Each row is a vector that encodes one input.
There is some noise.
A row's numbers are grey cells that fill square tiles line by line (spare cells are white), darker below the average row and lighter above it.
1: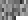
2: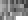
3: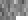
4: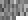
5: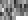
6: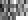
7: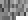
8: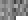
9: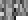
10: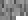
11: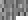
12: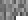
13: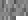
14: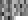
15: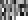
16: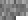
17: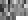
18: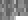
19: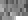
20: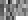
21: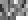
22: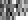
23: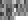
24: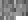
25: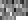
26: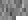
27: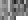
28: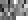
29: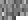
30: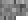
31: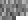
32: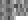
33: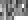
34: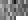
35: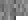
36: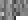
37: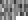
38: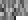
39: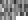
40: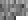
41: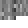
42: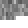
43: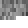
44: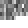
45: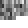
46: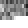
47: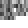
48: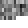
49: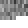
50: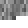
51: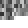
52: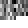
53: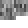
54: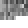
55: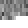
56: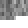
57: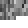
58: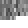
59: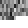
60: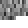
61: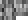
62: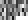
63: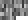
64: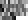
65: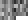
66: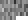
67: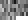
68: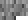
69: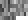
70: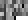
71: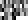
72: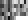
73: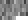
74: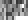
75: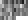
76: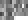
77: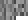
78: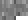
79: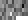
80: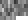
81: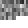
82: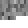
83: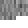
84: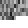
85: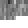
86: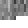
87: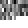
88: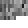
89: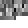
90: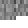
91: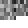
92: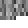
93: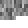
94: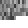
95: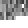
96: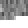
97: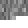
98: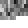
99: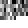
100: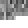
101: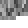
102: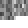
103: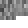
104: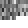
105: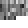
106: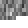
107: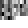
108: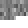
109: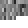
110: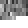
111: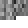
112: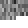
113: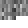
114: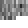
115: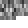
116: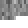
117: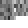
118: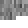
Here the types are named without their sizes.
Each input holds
a list of points on a line.
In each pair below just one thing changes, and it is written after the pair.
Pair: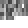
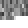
the place on the line in item 2 of the list
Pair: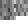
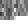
the place on the line in item 1 of the list
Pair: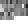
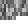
the place on the line in item 1 of the list
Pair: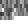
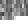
the place on the line in item 1 of the list
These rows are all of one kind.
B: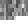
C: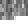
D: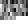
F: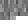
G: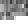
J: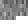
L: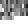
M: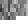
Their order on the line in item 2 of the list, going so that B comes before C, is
M, J, D, F, B, L, C, G.
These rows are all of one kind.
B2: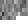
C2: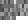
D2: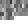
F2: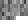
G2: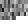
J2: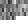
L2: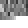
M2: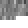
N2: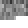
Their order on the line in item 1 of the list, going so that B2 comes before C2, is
F2, J2, M2, D2, N2, B2, G2, L2, C2.
